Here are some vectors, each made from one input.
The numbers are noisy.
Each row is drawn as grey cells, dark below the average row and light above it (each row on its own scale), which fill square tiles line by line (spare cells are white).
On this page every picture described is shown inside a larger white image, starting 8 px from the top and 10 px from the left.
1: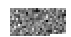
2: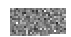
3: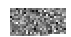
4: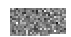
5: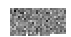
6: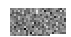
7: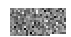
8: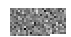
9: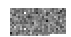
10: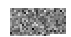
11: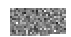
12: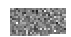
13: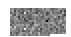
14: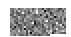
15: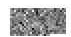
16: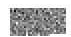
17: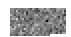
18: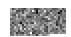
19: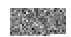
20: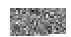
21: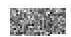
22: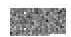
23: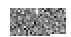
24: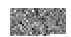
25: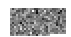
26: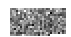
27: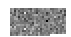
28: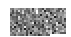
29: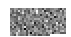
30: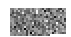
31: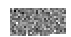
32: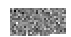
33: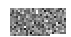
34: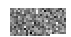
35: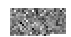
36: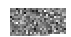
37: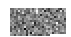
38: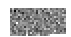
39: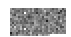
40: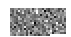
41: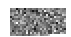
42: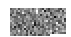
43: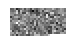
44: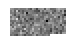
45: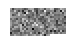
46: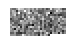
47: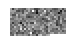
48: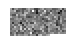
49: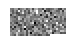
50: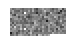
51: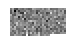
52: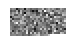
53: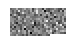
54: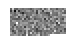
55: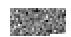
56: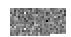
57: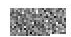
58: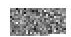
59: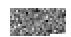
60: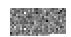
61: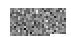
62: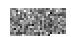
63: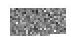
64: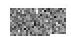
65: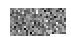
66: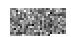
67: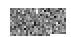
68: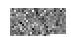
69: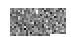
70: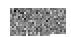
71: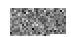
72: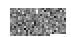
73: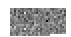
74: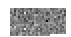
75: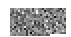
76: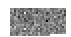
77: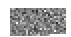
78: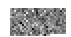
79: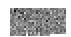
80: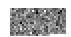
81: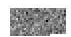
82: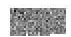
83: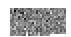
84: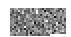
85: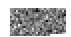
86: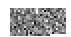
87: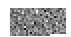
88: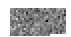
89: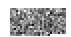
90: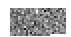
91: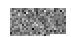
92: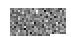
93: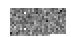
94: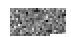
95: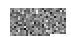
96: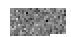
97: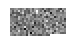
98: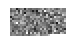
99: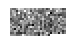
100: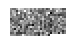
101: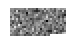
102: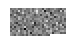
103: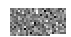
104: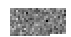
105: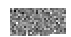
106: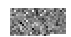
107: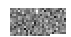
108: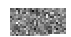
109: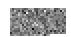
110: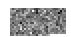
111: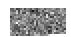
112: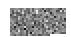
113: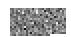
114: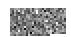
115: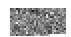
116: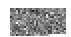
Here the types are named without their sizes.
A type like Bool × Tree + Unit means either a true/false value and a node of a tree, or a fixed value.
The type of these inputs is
Line × Line + Tree + Unit.
